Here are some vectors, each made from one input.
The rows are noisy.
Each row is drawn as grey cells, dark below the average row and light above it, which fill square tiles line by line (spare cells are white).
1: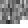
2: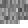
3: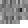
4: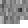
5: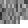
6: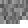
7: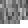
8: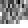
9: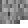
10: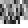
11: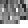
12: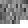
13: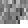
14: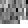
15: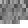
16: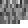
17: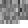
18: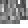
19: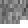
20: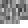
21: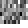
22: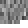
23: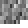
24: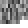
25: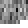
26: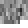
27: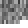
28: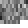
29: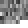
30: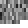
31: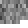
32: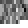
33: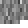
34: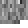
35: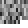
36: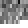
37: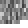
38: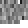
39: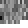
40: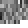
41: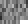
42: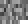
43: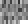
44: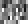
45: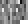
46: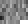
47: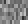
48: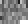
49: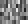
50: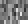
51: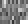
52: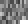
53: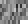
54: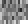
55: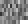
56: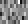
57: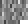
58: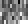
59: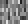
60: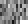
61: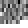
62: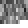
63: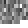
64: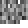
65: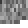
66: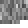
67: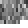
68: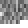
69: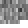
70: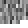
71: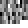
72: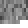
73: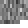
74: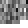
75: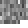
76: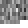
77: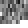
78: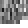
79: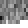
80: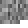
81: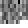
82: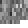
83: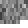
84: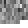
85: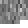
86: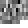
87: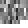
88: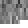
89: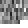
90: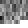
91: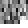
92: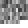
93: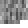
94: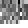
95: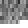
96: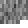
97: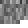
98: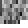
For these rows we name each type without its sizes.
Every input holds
a node of a tree, together with either a point on a line, or a node of a tree.
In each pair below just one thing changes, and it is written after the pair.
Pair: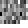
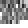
the place on the line
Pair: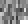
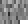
the place on the line
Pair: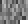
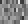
the place on the line
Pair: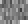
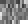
the node of the tree
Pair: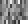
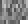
the node of the tree
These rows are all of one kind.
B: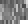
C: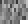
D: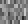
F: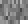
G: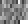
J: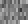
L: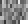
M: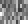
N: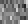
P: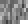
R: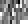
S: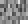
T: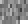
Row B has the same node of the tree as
N and P.
